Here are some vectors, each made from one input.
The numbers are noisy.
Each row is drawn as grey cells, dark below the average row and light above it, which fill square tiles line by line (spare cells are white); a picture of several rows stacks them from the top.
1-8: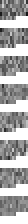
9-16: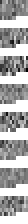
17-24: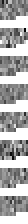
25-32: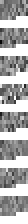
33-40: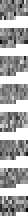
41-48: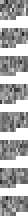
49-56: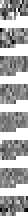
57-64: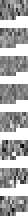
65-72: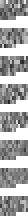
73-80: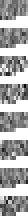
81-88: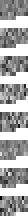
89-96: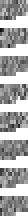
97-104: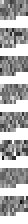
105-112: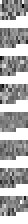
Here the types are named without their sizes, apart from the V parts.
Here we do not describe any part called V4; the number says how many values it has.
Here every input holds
a true/false value and a value of V4, together with a list of points on a line.
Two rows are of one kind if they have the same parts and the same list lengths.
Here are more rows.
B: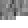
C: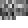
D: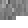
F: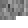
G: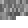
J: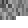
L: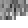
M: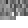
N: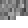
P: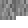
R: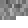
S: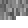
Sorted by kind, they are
B, C, G, M, P, S
D, R
F
J, L, N

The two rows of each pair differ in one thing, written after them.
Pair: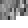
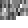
the value of V4
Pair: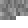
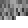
the true/false value
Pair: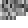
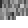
the place on the line in item 1 of the list
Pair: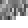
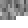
the value of V4
